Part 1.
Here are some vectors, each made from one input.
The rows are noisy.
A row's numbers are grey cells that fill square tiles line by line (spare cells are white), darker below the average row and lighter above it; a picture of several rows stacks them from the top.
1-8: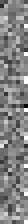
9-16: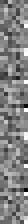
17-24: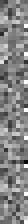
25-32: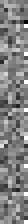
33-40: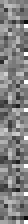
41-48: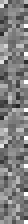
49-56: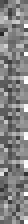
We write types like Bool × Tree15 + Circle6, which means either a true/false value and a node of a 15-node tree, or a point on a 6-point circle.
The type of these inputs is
Bool × Bool × Bool.
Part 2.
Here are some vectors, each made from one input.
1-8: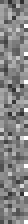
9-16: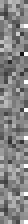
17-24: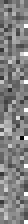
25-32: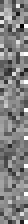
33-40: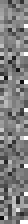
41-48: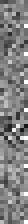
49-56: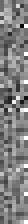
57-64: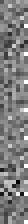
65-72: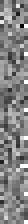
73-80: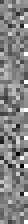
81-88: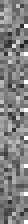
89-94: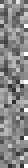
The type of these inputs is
Label6.
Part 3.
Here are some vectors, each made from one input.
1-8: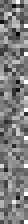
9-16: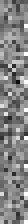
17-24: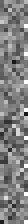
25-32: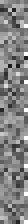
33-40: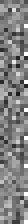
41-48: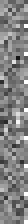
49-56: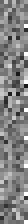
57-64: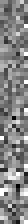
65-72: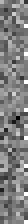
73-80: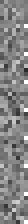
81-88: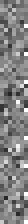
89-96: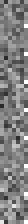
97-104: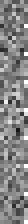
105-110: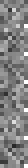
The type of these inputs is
Line9.
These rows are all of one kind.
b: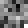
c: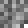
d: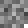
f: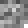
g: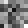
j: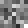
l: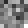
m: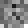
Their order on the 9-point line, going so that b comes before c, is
l, m, b, f, c, d, g, j.
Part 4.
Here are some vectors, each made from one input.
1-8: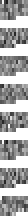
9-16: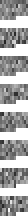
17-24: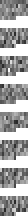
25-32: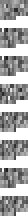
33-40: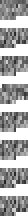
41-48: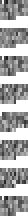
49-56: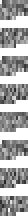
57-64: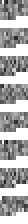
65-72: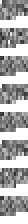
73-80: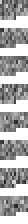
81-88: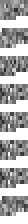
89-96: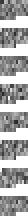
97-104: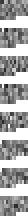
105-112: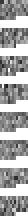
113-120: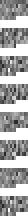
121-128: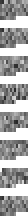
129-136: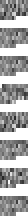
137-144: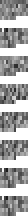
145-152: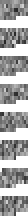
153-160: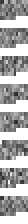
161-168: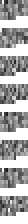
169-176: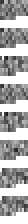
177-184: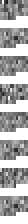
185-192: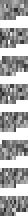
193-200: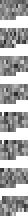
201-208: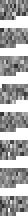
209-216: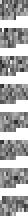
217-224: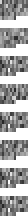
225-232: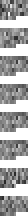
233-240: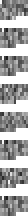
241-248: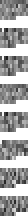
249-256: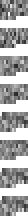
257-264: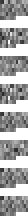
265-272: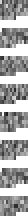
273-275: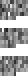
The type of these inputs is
Label8.
